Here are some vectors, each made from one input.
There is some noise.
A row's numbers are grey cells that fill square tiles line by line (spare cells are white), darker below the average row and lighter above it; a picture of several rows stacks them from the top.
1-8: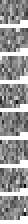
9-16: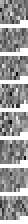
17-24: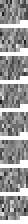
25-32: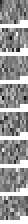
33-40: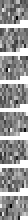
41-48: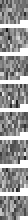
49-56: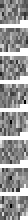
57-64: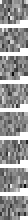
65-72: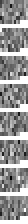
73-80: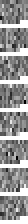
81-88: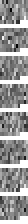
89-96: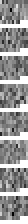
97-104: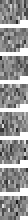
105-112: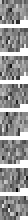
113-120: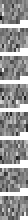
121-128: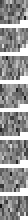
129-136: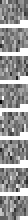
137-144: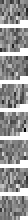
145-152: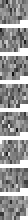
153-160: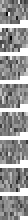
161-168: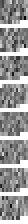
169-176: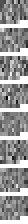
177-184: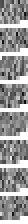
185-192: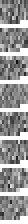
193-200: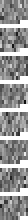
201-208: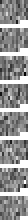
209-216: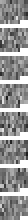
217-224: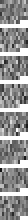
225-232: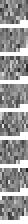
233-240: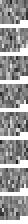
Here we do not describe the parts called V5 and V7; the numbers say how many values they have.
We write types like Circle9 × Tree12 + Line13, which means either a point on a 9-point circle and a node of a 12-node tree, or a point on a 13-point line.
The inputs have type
(Bool × Label10 + V7) × (Tree10 + V5).
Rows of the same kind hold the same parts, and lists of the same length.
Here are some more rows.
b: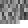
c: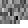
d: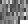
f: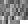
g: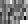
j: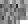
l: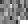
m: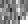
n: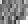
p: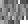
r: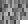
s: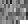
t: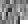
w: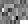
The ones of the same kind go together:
b, r
c, g, j, m, n, w
d, p, t
f, l, s

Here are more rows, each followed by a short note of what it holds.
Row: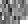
a node of a 10-node tree and a value of V7
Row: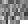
one of 10 labels, a true/false value and a value of V5
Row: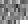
a node of a 10-node tree and a value of V7
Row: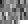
a value of V5 and a value of V7
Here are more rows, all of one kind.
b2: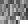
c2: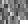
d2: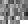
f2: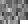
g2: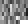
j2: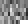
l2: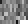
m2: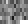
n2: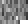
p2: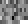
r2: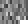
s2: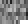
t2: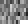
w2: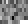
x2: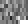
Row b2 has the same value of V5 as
d2, g2, j2 and t2.
